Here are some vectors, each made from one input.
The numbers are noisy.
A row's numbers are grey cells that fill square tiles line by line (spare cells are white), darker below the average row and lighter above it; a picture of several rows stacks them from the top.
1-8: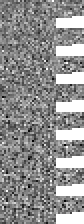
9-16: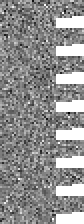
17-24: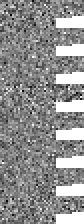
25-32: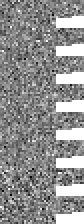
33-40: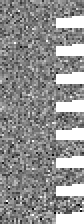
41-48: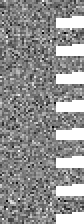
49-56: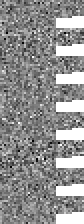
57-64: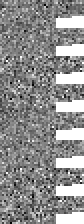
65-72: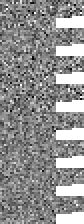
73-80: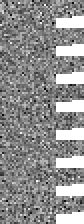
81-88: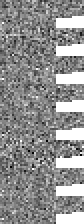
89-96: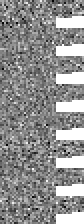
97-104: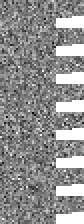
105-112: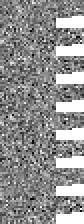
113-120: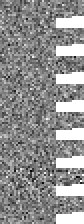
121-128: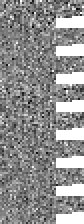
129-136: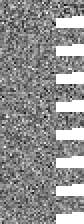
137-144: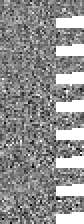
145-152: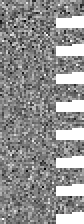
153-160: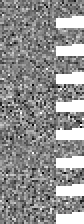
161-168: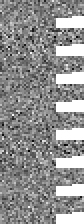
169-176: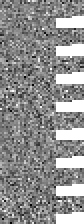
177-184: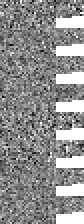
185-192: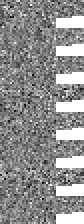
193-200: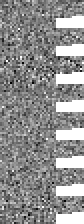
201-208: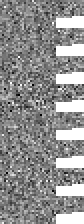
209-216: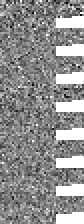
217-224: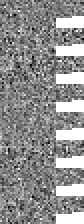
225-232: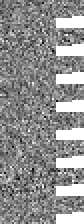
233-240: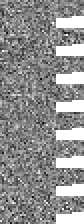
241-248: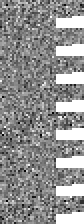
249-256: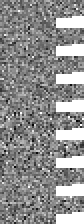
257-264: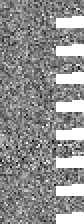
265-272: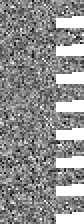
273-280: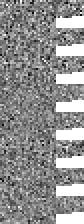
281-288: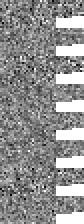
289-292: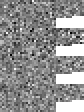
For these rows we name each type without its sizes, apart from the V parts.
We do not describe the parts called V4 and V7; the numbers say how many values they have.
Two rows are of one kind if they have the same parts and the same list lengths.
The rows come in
5 kinds.
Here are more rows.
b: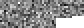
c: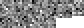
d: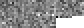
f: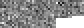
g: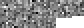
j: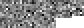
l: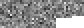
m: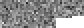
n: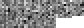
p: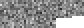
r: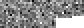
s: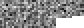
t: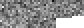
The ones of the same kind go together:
b, r
c, j
d, f, m
g, n, s
l, p, t

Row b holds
a point on a circle.
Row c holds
a true/false value and a value of V4.
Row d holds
a point on each of two circles.
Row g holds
a value of V7.
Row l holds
a point on a circle and a value of V7.
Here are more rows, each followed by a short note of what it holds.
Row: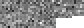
a point on each of two circles
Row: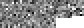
a true/false value and a value of V4
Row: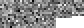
a true/false value and a value of V4
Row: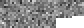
a point on each of two circles
